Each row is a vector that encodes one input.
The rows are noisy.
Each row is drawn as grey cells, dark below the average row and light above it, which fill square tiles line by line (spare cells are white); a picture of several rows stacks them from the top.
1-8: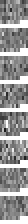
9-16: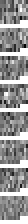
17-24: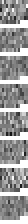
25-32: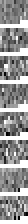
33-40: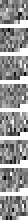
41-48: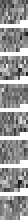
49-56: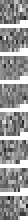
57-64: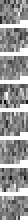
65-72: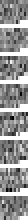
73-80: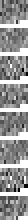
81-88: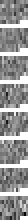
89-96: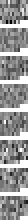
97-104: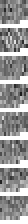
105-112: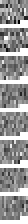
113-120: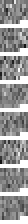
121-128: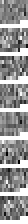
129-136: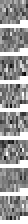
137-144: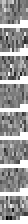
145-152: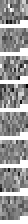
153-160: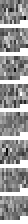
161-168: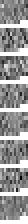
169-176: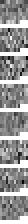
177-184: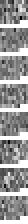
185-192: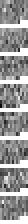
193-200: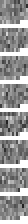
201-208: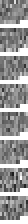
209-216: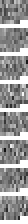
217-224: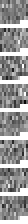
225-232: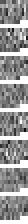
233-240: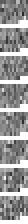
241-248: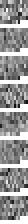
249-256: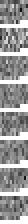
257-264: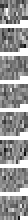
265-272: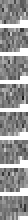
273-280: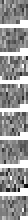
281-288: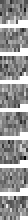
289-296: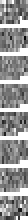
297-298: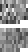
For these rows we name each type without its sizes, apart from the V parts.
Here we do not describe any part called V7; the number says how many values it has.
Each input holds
either a label, or four true/false values and a value of V7.
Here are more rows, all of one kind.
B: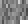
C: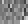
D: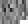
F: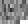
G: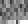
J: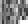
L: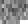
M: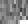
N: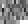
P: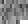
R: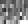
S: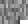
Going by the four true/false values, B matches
F, J and S.
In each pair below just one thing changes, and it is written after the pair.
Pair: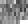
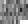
the value of V7
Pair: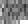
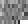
one of the four true/false values
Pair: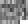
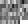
the value of V7
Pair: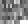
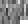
the value of V7
